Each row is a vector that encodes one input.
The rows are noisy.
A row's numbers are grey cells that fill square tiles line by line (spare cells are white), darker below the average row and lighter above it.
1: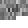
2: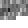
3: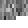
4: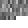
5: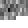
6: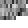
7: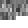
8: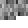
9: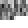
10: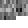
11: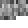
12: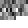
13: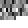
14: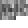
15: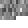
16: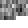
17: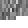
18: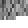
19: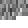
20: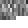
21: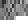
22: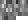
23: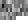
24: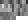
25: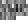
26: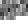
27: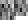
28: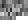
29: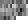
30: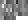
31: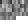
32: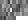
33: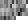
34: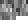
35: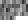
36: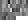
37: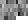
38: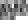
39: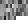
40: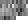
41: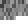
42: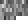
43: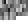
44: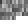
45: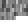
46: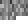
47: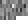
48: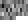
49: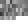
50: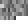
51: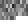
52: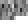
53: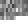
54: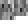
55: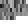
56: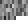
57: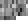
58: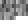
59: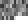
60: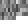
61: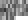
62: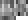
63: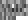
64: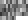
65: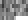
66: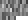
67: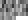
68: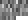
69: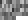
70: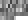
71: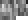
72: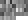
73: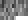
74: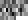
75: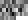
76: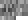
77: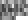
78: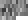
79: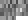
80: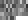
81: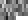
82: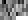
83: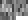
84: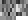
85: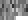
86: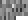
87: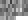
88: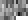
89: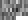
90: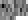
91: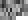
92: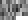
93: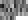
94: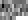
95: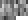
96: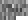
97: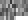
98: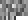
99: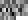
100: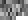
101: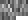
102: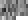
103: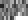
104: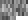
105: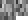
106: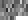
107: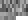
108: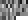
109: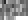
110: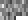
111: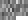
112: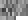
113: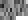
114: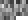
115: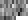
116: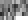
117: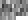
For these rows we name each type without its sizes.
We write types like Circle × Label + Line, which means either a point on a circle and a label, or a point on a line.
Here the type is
List(Line).
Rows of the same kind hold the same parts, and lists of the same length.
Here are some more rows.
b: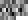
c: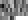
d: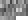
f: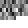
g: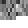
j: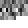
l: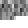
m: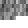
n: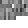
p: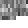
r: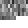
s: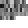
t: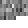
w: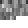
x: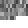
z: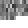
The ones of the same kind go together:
b, f, j
c, l, n, s, t
d, g, m, p, r, w, x, z

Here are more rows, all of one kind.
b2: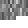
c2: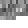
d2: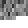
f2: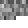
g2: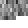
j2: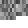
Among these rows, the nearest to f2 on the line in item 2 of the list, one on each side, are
c2 and d2.
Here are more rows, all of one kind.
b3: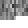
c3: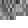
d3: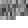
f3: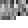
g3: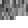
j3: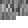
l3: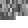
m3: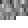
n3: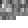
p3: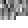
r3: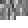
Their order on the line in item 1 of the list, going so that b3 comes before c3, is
f3, l3, j3, n3, m3, r3, p3, d3, b3, g3, c3.
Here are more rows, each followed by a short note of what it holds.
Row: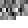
the empty list
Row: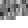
a list of two items
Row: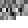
the empty list
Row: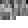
a list of two items
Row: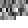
the empty list
